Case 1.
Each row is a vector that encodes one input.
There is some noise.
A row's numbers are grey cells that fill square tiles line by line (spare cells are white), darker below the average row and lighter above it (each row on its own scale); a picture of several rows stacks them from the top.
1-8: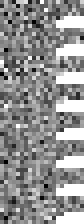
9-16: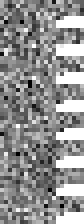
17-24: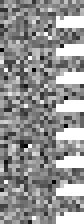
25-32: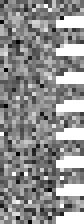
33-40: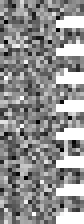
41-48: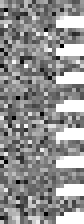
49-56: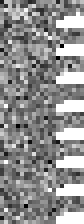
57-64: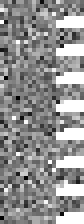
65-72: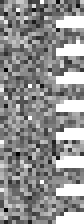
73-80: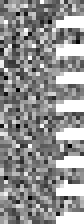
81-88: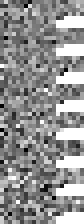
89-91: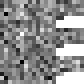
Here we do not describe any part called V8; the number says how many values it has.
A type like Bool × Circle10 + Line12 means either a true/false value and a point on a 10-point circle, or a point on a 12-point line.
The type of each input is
Line5 × (Line6 + V8).
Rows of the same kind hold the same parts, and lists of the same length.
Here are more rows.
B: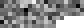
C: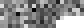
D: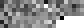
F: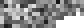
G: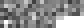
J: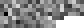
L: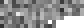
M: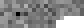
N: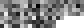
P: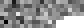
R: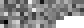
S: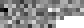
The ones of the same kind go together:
B, D, G, L, P, R, S
C, F, J, M, N

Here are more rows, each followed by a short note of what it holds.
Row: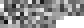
a point on a 5-point line and a point on a 6-point line
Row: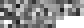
a point on a 5-point line and a point on a 6-point line
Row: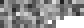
a point on a 5-point line and a point on a 6-point line
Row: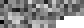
a point on a 5-point line and a point on a 6-point line
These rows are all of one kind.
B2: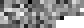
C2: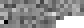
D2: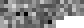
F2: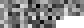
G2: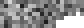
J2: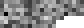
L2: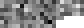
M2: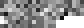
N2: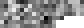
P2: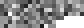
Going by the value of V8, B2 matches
C2, D2, F2 and N2.
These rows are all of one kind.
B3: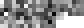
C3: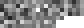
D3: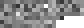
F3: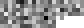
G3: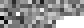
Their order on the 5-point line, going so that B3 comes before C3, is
B3, C3, D3, F3, G3.
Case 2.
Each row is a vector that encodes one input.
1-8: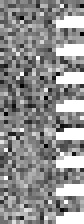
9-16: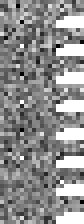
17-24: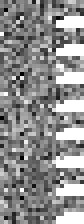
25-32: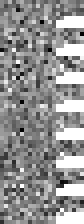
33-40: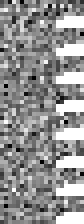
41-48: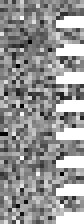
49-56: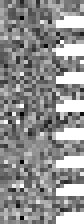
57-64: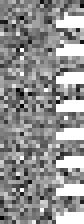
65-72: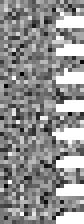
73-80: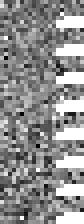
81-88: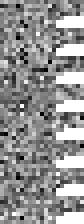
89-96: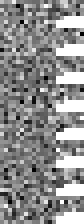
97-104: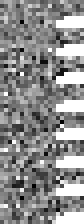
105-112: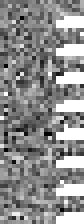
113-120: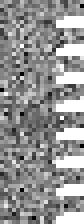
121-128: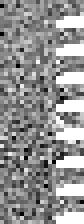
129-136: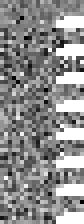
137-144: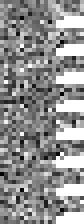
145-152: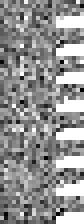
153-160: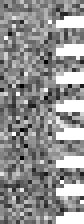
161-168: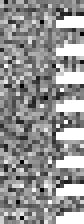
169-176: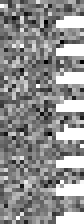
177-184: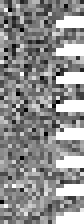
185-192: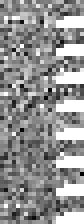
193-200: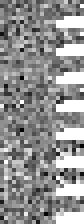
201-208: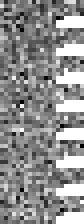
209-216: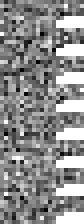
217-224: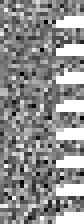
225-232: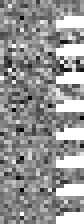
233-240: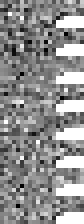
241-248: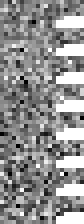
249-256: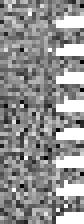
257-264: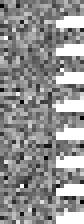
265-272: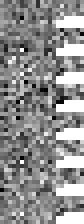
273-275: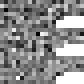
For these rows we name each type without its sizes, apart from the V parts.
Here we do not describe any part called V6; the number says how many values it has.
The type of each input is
Label × (Line + V6).
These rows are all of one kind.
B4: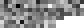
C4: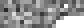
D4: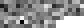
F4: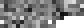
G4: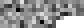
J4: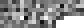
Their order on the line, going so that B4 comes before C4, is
G4, B4, F4, J4, C4, D4.
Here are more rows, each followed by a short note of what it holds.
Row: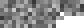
a label and a value of V6
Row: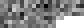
a label and a value of V6
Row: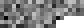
a label and a point on a line
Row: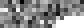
a label and a value of V6
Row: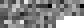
a label and a value of V6
